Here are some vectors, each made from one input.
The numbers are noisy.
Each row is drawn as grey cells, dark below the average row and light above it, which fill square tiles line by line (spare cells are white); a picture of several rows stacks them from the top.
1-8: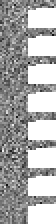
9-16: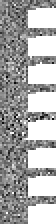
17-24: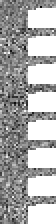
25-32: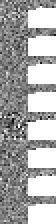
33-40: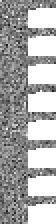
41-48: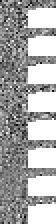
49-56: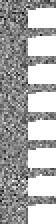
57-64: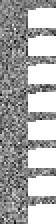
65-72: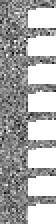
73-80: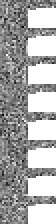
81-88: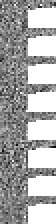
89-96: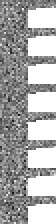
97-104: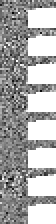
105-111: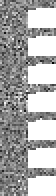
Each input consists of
a true/false value, together with either a point on a 5-point line, or a point on a 6-point line.
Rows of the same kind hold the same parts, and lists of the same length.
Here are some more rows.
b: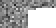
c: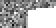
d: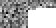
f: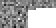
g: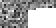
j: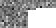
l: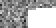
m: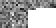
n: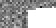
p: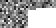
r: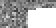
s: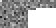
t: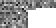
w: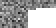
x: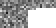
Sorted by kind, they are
b, c, j, l, n, t, x
d, f, g, m, p, r, s, w

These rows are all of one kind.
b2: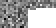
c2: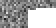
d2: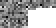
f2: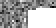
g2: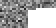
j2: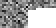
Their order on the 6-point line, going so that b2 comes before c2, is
b2, c2, f2, j2, g2, d2.
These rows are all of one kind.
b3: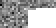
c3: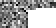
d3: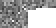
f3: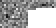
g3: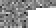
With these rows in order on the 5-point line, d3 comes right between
f3 and g3.
